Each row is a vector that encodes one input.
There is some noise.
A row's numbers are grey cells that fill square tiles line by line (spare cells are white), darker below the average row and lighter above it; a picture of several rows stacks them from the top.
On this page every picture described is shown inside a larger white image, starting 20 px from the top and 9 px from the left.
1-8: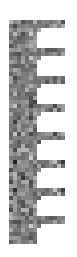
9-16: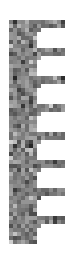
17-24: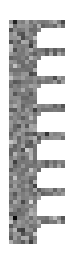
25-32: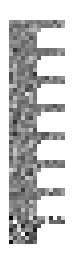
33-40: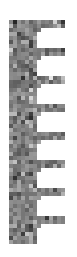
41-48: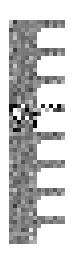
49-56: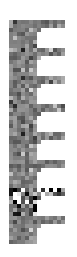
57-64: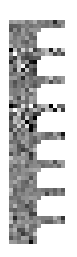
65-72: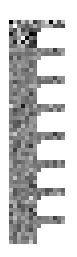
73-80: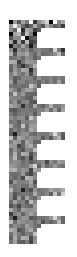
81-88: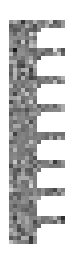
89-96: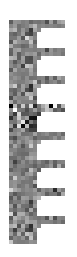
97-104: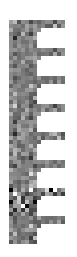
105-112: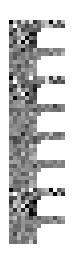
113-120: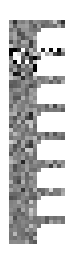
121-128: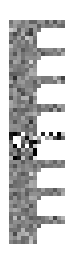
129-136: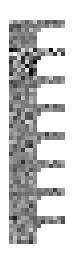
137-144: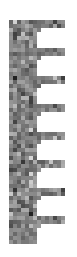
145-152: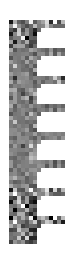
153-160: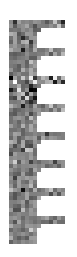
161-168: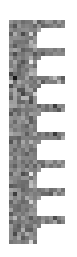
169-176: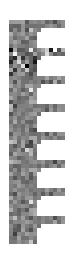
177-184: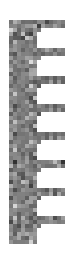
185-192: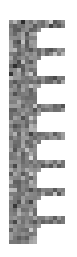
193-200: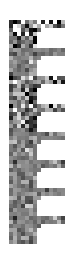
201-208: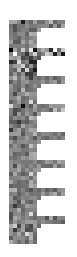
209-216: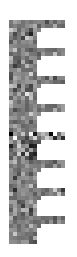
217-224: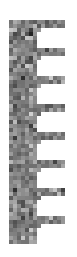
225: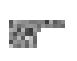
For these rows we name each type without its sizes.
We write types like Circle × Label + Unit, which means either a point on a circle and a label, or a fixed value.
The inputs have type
Bool × Tree + Unit.
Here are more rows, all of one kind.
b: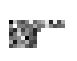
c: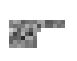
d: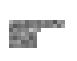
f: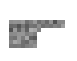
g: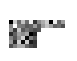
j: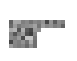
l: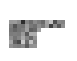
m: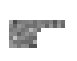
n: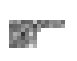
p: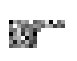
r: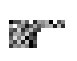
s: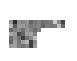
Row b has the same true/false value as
g, p and r.
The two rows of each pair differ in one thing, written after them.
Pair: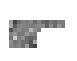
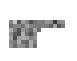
the node of the tree
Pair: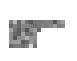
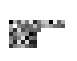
the true/false value
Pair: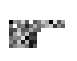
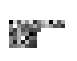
the node of the tree
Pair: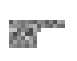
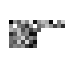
the true/false value
